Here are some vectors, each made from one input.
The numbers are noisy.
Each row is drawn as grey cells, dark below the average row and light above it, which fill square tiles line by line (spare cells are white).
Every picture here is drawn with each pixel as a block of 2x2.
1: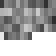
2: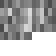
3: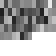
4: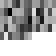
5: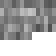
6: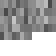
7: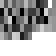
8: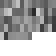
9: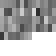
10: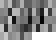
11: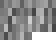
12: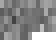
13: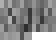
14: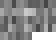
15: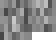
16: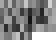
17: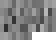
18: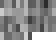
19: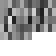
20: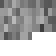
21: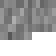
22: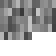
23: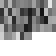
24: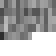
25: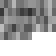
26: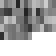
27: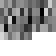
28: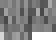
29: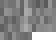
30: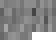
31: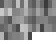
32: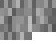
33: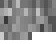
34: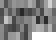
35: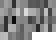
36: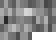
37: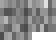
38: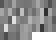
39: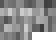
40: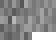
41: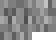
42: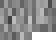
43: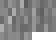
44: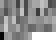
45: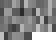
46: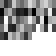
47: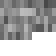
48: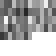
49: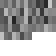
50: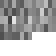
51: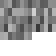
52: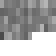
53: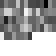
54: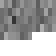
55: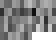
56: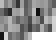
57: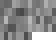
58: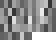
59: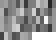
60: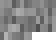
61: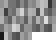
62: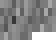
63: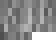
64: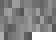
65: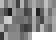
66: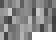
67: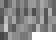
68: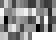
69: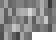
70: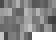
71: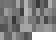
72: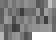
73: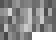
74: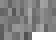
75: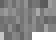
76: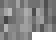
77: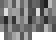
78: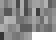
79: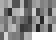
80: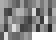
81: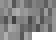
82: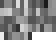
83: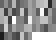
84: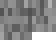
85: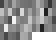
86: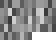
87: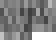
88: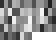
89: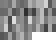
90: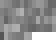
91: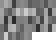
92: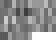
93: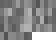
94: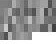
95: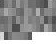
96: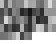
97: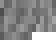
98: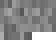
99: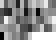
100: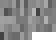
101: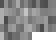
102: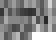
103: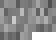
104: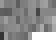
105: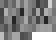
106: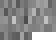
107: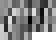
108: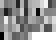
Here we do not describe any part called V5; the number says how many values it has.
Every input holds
a list of up to two items, each a true/false value and a value of V5.
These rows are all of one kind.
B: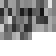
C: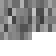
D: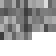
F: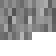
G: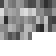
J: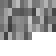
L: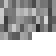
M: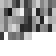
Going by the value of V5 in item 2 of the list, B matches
D and F.
